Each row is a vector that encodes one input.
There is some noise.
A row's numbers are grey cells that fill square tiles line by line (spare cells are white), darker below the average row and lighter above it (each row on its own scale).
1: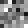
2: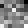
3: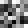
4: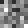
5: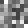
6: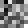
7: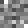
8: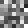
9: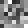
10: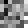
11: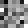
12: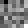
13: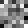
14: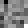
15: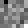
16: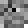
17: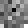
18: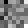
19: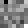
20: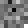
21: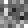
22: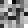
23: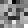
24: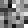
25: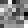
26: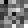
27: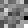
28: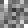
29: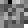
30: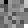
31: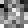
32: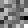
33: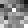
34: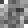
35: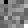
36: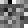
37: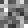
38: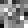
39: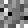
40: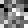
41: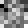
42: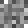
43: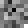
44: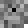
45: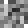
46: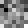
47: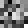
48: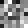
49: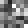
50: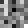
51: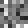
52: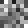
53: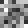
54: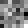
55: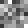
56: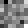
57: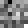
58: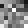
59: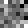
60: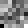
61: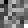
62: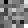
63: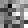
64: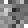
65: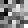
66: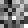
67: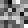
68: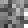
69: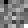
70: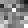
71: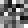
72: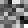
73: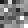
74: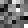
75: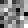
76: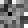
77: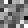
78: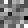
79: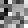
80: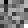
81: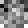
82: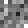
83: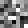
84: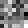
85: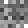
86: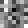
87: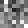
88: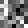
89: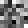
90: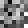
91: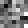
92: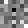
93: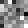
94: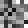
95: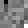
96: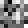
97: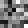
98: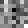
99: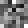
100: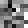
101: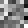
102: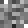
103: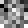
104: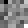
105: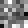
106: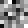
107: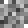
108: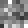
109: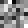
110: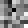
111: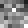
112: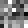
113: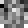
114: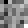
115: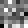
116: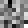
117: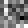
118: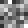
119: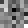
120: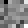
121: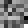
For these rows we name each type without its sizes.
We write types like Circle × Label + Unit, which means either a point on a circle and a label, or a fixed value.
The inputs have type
Bool × List(Line).
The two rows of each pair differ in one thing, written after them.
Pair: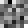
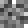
the place on the line in item 2 of the list
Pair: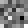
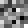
the place on the line in item 2 of the list
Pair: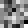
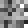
the place on the line in item 2 of the list
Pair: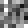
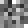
the true/false value
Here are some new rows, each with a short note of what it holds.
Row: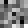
a true/false value, together with a list of one item
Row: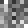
a true/false value, together with a list of two items
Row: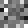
a true/false value, together with a list of two items
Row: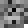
a true/false value, together with a list of two items
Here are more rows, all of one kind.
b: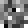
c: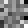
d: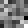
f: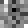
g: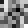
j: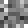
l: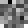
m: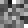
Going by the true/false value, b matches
l and m.
